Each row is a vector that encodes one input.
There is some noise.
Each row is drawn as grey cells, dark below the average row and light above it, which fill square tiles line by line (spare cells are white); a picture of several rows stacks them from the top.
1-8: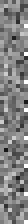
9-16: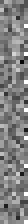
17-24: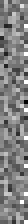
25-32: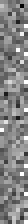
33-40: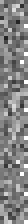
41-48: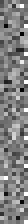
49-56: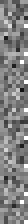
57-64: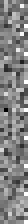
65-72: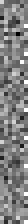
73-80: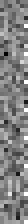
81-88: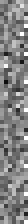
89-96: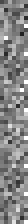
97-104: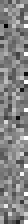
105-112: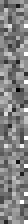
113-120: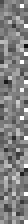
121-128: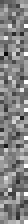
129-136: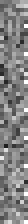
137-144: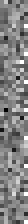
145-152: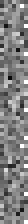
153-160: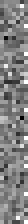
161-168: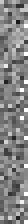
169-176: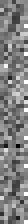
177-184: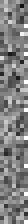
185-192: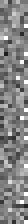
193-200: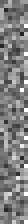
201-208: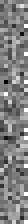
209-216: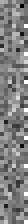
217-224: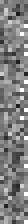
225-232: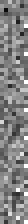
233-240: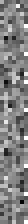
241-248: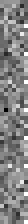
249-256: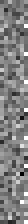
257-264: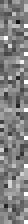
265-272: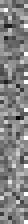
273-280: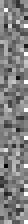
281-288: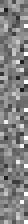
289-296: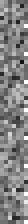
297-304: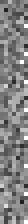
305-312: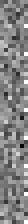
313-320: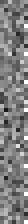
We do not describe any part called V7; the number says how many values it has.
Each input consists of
one of 10 labels, together with either a point on a 12-point line, or a value of V7.
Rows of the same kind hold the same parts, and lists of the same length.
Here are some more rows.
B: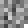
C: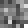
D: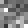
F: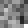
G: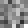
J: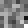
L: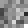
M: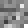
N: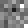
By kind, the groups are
B, D, J, M, N
C, F, G, L

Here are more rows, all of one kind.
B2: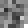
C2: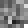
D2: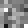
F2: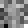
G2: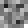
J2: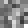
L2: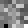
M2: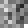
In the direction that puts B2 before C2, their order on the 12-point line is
L2, J2, D2, M2, F2, G2, B2, C2.
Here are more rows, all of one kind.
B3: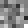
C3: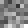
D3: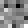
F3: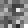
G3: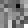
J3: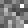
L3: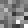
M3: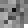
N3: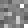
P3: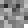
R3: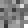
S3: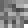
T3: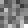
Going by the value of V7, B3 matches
L3 and N3.
